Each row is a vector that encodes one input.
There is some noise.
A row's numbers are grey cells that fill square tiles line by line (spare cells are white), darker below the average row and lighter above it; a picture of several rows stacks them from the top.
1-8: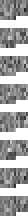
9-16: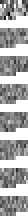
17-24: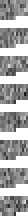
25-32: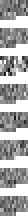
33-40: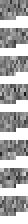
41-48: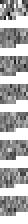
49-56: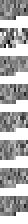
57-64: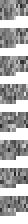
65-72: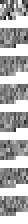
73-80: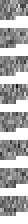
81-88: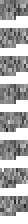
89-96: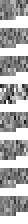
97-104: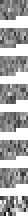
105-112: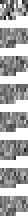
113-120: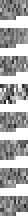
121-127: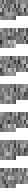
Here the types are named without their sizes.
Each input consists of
a list of points on a line.
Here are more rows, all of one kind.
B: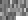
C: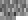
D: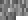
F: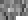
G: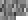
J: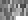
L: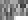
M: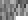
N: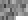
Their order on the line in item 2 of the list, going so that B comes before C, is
G, F, D, B, J, C, M, N, L.
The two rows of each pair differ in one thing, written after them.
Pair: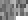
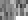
the place on the line in item 2 of the list
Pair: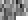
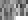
the place on the line in item 1 of the list
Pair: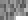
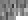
the place on the line in item 2 of the list
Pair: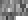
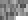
the place on the line in item 1 of the list
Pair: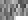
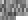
the place on the line in item 1 of the list
